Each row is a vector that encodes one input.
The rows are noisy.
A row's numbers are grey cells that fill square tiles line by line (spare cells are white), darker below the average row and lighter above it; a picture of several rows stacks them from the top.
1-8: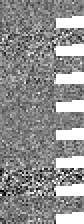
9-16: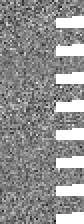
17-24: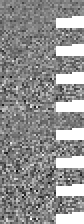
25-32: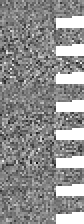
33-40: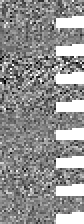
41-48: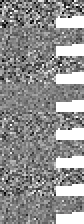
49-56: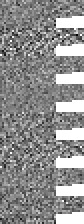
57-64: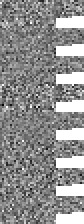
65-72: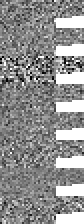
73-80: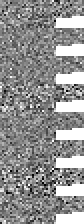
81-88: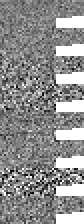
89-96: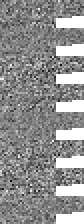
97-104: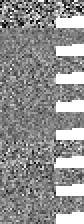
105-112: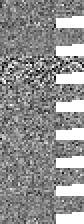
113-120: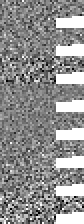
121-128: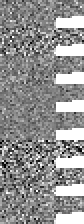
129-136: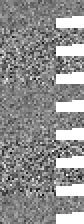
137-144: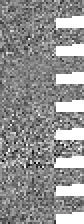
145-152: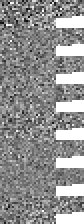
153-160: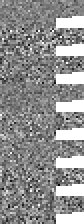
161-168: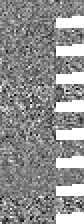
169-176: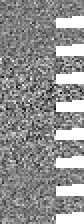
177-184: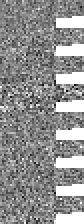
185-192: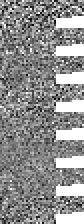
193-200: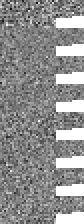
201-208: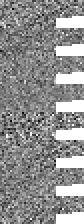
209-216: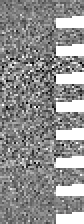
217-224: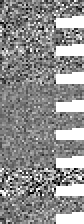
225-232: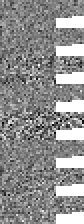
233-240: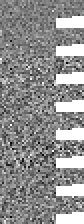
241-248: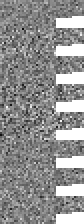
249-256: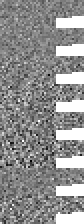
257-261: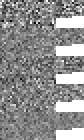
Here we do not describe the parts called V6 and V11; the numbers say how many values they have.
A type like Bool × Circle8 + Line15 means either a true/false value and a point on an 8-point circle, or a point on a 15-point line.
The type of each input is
Label7 × (Line7 + V6) × Tree13 + V11.
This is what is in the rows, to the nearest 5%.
About 75% of them hold one of 7 labels and a node of a 13-node tree, together with either a point on a 7-point line, or a value of V6. The rest hold a value of V11.
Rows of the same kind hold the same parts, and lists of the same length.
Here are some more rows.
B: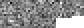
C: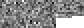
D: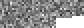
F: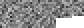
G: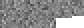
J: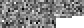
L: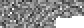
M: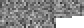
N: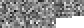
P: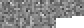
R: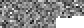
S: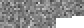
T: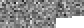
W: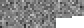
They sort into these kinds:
B, L, R
C, D, F, M, N, P, S, W
G, J, T

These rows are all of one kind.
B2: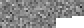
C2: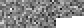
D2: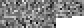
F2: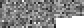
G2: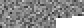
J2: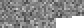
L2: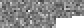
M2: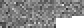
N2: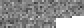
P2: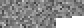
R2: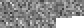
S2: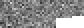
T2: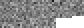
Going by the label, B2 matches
D2, N2, P2 and T2.
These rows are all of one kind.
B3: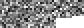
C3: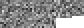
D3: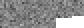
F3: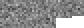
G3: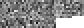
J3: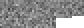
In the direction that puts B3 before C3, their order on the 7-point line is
D3, J3, F3, G3, B3, C3.
